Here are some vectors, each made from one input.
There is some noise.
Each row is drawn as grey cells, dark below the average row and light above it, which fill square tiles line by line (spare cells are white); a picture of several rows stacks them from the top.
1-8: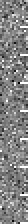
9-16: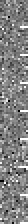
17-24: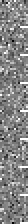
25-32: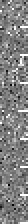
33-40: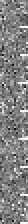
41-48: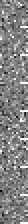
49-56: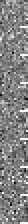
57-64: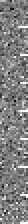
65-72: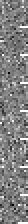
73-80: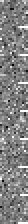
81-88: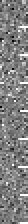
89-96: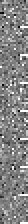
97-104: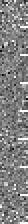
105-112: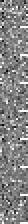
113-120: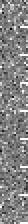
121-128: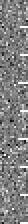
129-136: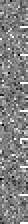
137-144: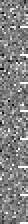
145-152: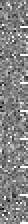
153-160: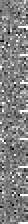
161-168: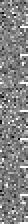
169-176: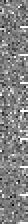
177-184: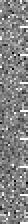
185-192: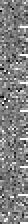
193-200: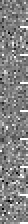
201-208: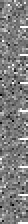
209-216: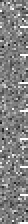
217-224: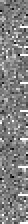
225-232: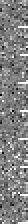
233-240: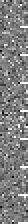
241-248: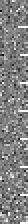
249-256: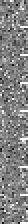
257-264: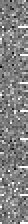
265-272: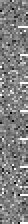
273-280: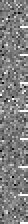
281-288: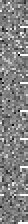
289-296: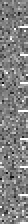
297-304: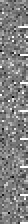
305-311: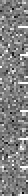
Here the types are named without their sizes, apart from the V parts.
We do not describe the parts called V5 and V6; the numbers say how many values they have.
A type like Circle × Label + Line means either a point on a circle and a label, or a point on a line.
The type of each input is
Bool × (Line × V5 + V6).
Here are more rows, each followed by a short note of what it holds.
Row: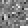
a point on a line, a true/false value and a value of V5
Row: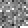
a true/false value and a value of V6
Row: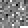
a true/false value and a value of V6
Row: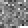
a point on a line, a true/false value and a value of V5
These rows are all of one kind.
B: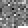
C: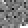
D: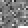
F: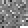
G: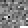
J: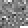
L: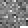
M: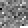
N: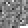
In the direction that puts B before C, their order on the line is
B, M, N, J, L, D, F, G, C.
